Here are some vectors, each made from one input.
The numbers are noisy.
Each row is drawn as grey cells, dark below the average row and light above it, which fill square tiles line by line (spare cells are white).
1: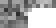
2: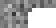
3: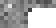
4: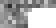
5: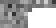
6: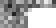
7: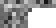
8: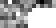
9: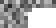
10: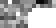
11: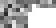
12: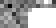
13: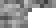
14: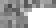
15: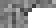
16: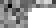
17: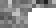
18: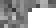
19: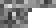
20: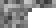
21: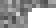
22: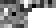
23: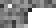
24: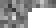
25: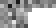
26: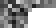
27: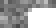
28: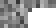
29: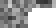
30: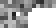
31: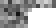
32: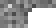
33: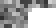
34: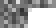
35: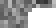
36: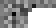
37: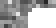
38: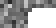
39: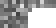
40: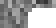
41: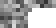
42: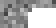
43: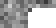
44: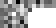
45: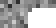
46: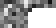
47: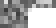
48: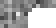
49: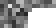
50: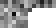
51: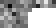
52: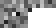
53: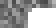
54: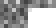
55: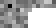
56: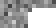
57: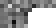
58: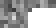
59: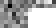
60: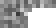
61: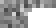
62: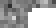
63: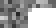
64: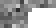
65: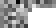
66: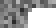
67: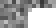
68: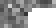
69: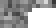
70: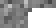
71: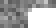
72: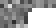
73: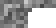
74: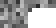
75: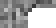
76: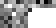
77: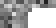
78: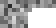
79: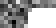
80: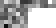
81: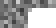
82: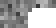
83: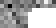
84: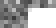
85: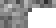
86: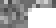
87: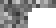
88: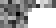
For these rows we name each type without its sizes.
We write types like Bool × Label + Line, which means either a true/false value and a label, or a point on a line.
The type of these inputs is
Label + Line.
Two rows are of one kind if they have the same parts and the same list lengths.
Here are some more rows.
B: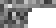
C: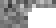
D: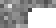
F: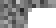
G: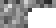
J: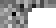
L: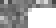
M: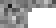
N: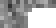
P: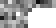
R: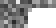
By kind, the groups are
B, D, F, G, J, P, R
C, L, M, N

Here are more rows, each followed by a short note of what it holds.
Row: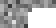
a label
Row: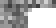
a label
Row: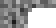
a point on a line
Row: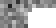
a label
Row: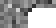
a point on a line
